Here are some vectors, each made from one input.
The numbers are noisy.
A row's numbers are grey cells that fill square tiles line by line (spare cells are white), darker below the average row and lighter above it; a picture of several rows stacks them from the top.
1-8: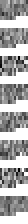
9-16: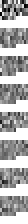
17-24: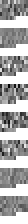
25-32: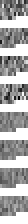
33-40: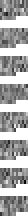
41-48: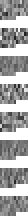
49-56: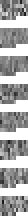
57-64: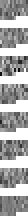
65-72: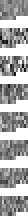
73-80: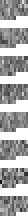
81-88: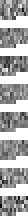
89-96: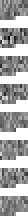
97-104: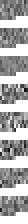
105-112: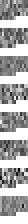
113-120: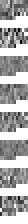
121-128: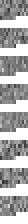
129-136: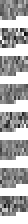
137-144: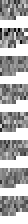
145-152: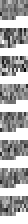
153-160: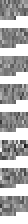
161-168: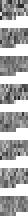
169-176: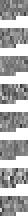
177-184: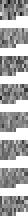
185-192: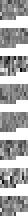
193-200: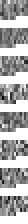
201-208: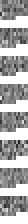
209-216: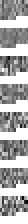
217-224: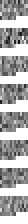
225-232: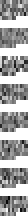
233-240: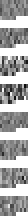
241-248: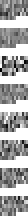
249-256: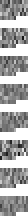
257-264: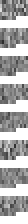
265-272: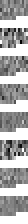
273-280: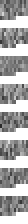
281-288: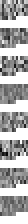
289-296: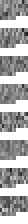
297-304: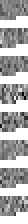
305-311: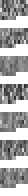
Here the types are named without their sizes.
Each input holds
three true/false values, together with either a point on a circle, or a point on a line.
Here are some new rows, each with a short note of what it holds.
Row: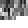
a point on a line and three true/false values
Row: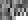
a point on a line and three true/false values
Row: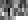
a point on a line and three true/false values
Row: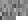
a point on a circle and three true/false values
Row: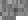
a point on a line and three true/false values
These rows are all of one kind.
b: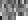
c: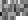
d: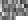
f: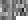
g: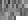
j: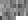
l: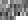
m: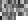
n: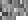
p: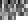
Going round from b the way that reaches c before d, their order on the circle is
b, m, p, g, l, c, j, d, n, f.
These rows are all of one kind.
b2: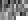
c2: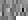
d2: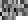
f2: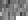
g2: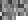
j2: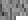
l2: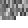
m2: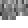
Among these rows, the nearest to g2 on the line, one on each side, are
b2 and f2.
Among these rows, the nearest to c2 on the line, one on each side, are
d2 and f2.
